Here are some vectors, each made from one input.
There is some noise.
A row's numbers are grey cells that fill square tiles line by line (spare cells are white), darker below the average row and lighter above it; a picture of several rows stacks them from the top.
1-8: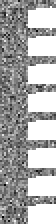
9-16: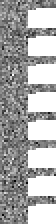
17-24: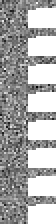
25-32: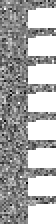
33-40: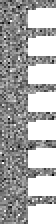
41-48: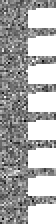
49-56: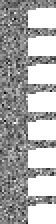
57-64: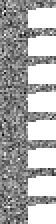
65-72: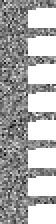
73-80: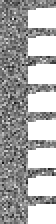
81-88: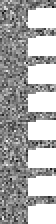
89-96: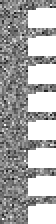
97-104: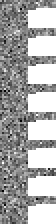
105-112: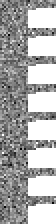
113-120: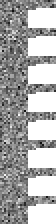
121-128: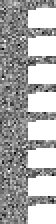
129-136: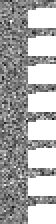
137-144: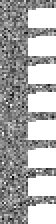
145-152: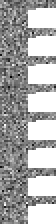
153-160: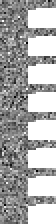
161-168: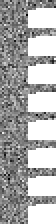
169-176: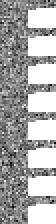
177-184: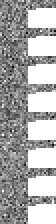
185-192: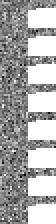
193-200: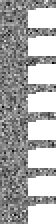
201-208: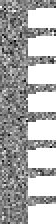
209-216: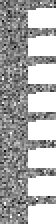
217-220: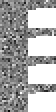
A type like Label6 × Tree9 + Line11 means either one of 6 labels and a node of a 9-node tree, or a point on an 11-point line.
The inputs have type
Bool × Bool × Bool × Circle8 × Circle8 × Circle8 × (Line6 + Line8) × Line7.
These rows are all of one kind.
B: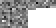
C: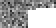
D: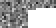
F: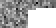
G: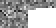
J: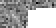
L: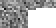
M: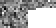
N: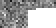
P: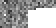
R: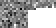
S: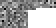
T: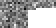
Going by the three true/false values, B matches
G, J and L.
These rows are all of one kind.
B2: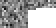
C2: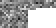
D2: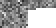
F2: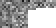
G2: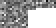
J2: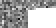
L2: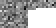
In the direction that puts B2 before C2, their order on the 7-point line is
B2, L2, J2, G2, D2, F2, C2.
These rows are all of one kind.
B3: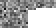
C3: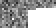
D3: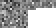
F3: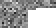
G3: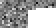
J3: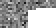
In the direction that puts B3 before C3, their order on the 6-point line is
B3, J3, D3, F3, G3, C3.
